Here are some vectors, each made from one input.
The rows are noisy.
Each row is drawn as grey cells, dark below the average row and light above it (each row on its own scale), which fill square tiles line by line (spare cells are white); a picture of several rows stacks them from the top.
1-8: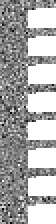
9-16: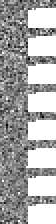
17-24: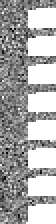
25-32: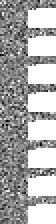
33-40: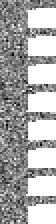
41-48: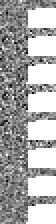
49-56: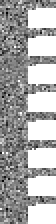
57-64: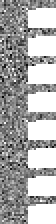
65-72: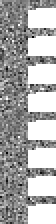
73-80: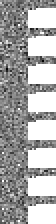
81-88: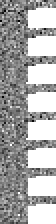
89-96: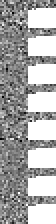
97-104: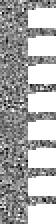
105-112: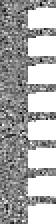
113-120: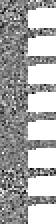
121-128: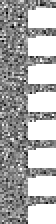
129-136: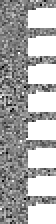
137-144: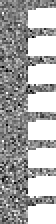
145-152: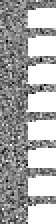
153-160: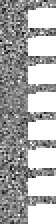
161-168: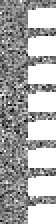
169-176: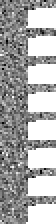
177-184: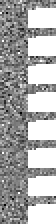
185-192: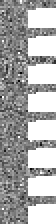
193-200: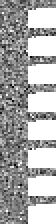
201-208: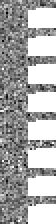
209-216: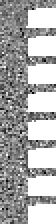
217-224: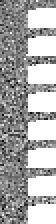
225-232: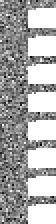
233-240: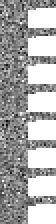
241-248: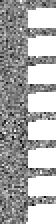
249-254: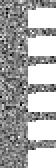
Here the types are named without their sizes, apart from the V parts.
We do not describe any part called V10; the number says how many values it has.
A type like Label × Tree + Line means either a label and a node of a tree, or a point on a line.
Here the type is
Bool × V10 + List(Line).
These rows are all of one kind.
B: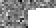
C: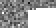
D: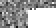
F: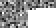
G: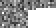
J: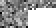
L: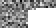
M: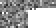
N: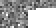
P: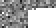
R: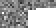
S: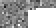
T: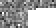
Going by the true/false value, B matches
L and P.
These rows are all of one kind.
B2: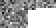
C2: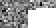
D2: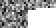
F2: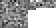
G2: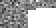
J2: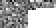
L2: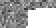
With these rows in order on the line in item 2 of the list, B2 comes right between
C2 and G2.
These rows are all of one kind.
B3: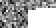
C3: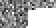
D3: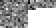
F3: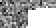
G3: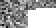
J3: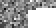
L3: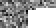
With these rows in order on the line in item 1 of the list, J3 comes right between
B3 and D3.
